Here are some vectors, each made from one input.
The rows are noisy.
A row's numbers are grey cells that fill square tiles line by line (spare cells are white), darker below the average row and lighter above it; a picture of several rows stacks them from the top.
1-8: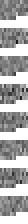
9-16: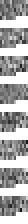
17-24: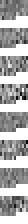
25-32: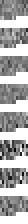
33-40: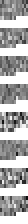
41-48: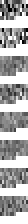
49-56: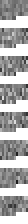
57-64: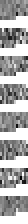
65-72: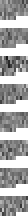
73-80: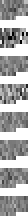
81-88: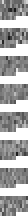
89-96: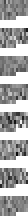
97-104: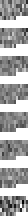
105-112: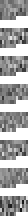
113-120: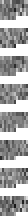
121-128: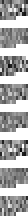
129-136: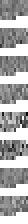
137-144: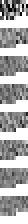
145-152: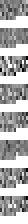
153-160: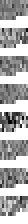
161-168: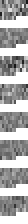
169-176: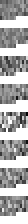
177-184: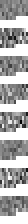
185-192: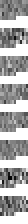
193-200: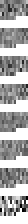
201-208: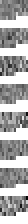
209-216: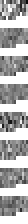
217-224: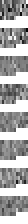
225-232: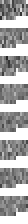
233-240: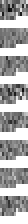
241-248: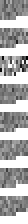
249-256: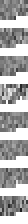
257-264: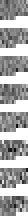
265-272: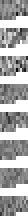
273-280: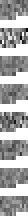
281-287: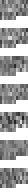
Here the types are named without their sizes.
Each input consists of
either a point on a circle and a label, or a fixed value.
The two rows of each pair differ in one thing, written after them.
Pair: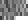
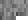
the label
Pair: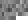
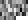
the place on the circle
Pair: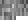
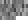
the place on the circle
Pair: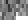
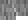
the place on the circle
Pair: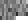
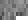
the label
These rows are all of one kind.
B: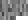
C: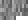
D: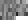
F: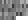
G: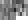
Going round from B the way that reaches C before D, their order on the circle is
B, C, G, F, D.
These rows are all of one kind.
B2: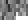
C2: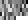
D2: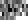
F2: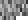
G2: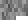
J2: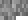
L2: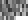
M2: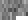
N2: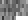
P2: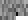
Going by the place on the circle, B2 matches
D2 and G2.
